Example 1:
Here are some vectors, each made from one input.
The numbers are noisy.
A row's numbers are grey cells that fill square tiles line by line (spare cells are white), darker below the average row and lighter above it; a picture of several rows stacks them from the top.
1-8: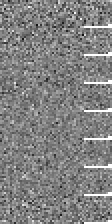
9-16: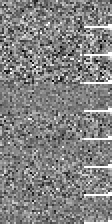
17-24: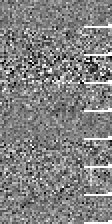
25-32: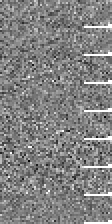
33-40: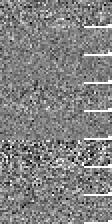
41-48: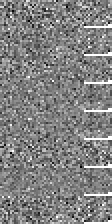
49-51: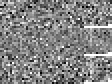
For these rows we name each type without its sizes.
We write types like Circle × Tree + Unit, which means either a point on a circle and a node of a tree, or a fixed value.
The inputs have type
Circle + Label.
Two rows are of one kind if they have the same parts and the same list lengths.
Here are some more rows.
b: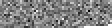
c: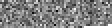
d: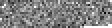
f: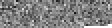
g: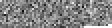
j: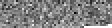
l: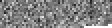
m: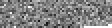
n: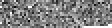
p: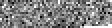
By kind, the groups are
b, g
c, d, f, j, l, m, n, p

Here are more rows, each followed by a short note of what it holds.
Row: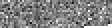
a point on a circle
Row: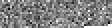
a point on a circle
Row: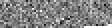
a point on a circle
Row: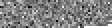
a point on a circle
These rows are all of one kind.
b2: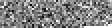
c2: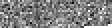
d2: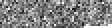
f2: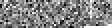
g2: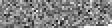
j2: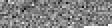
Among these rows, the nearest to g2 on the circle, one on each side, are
f2 and j2.
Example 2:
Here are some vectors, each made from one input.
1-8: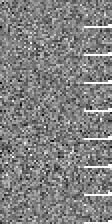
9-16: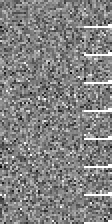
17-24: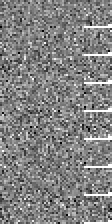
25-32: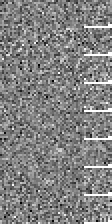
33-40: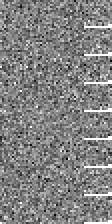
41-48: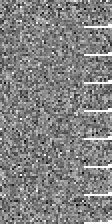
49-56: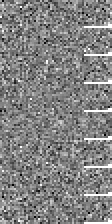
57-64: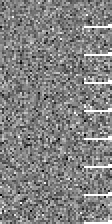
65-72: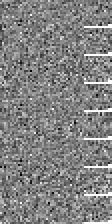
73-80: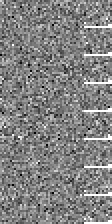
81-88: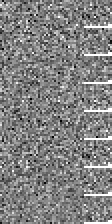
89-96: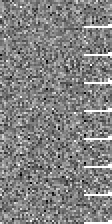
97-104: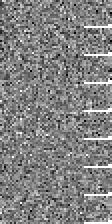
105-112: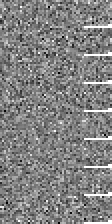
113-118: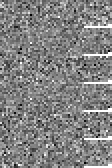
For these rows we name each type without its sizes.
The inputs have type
Line × Tree.
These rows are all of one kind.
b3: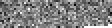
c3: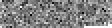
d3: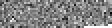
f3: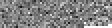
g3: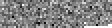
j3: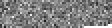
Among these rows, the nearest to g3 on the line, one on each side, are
d3 and f3.
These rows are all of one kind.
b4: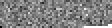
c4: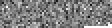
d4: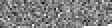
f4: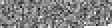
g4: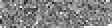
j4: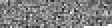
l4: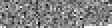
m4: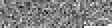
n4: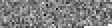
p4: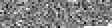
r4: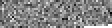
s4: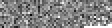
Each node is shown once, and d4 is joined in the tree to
b4.
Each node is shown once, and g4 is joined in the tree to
l4 and p4.
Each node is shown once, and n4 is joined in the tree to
c4, l4 and m4.
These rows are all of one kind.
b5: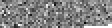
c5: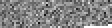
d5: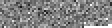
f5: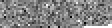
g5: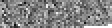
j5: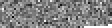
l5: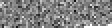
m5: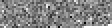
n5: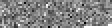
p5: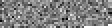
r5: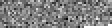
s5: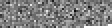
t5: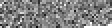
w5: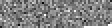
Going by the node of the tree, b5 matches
f5, g5, m5 and n5.
